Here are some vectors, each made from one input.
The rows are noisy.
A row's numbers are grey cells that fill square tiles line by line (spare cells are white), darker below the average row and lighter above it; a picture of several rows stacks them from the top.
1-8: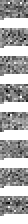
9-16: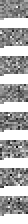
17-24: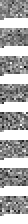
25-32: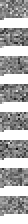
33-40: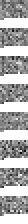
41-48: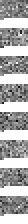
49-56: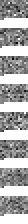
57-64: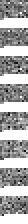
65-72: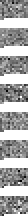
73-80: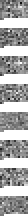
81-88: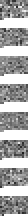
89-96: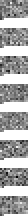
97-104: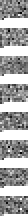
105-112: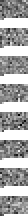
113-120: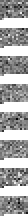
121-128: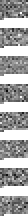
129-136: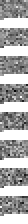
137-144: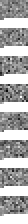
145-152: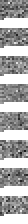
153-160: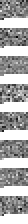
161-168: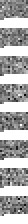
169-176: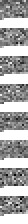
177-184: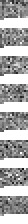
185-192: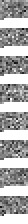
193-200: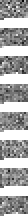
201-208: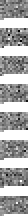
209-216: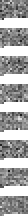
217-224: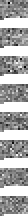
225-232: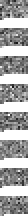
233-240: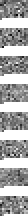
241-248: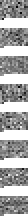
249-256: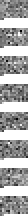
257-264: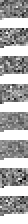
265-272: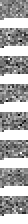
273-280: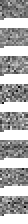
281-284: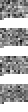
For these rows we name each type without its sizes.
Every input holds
a node of each of two trees, together with either a fixed value, or a node of a tree.
